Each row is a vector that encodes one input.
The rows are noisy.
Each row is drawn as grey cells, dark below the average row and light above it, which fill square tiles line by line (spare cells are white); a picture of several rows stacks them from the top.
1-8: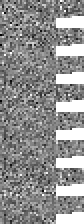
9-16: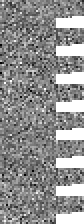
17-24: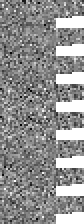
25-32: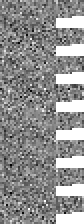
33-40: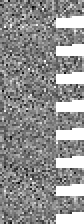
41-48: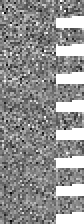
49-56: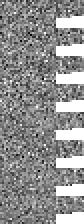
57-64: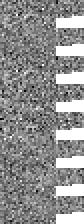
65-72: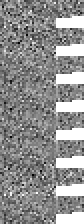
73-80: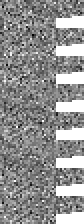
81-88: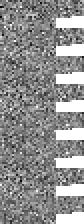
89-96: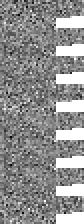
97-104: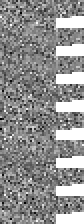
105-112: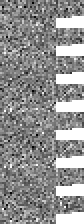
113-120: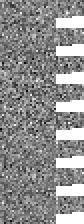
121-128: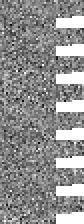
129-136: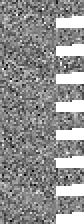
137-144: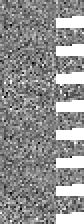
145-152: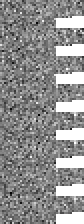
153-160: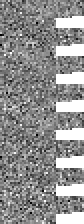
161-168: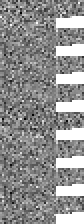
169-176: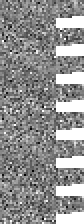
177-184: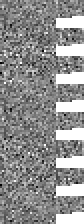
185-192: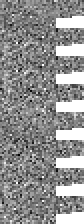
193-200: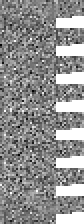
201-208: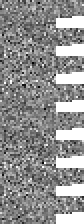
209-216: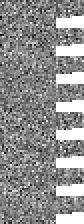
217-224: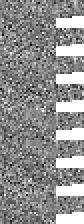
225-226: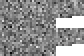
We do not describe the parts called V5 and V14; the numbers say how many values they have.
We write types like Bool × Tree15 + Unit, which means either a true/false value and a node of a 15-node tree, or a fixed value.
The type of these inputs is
Bool × (Line11 + V5) + V14.
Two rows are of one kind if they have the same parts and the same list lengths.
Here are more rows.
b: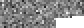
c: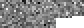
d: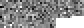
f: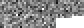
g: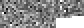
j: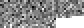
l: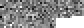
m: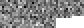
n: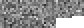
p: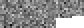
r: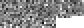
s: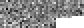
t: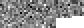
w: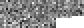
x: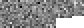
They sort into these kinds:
b, n, p
c, x
d, f, g, j, l, m, r, s, t, w

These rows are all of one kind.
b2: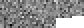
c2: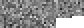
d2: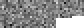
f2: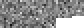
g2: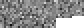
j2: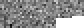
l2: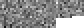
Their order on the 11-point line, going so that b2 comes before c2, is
d2, l2, j2, b2, g2, c2, f2.
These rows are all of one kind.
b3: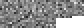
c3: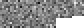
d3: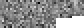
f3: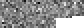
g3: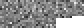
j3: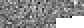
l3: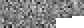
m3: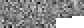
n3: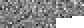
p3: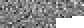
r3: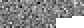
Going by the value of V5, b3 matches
g3, n3 and p3.
